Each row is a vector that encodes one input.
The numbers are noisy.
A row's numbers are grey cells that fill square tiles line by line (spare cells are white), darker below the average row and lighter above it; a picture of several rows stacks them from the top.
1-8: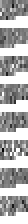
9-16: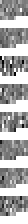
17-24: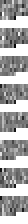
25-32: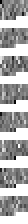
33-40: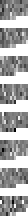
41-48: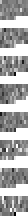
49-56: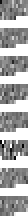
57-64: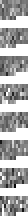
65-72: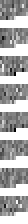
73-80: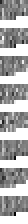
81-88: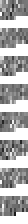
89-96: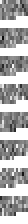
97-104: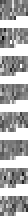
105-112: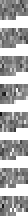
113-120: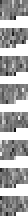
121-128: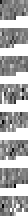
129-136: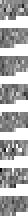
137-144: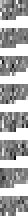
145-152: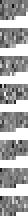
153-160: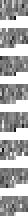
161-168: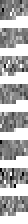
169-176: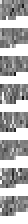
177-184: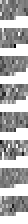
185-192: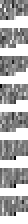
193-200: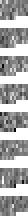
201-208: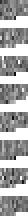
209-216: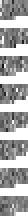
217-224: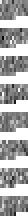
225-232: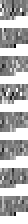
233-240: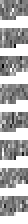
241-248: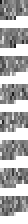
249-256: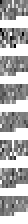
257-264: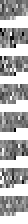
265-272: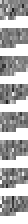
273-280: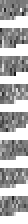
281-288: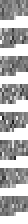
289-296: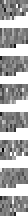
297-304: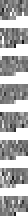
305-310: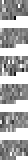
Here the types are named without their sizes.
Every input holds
a list of points on a line.
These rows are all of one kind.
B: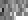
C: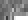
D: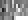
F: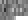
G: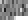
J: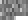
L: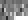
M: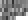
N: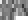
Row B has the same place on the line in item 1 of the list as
D and L.
